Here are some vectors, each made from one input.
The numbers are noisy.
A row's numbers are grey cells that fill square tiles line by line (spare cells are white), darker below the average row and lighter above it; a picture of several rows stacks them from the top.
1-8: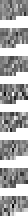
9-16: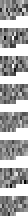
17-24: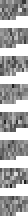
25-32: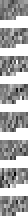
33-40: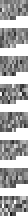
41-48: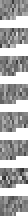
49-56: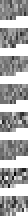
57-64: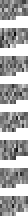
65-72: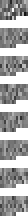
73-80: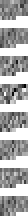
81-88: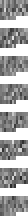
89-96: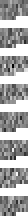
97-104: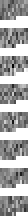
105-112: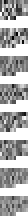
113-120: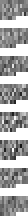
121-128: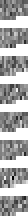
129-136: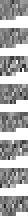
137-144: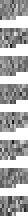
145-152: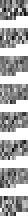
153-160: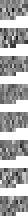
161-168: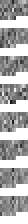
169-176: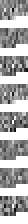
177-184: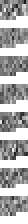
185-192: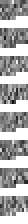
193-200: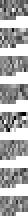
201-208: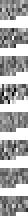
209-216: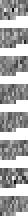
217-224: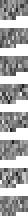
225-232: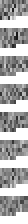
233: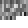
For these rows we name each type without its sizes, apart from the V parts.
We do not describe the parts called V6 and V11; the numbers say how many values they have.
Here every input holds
either a value of V6 and a value of V11, or a list of points on a line.
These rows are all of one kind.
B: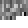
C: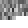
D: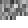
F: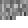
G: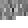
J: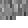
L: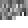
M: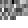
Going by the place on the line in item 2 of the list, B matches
L and M.
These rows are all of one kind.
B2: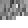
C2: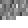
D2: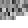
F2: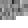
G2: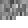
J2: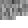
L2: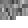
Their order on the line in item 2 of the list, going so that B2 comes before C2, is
D2, J2, F2, B2, G2, C2, L2.
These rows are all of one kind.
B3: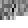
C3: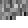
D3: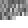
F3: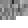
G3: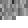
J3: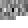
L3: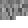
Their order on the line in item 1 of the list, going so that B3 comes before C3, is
G3, B3, F3, D3, L3, C3, J3.
